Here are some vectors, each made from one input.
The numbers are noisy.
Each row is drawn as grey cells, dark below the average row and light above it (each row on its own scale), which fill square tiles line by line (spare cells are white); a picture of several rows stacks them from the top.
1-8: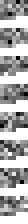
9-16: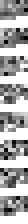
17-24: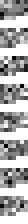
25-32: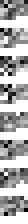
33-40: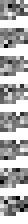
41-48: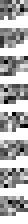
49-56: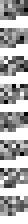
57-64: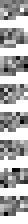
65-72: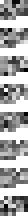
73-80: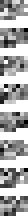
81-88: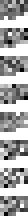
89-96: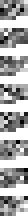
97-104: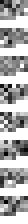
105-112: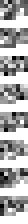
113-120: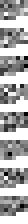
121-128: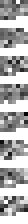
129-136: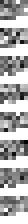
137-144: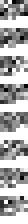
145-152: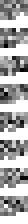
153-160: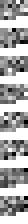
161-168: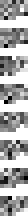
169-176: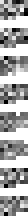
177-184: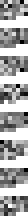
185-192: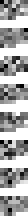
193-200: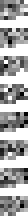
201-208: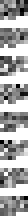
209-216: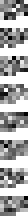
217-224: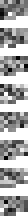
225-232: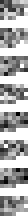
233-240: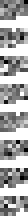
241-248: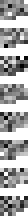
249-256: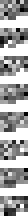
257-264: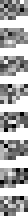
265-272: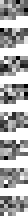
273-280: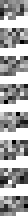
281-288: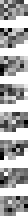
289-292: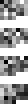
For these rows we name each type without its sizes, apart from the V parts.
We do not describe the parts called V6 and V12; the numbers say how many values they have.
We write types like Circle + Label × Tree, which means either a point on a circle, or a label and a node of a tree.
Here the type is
(Bool × Bool × Bool + V12) × Label × (Line + V6).
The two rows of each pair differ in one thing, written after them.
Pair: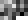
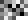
the label
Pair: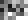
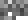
the label
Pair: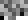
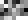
the value of V6
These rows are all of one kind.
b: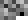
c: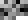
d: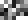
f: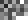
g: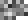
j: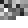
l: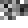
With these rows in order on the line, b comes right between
f and l.
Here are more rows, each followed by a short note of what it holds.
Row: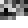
a label, three true/false values and a value of V6
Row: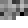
a label, a value of V6 and a value of V12
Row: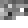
a label, a point on a line and three true/false values
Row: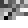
a label, a point on a line and three true/false values
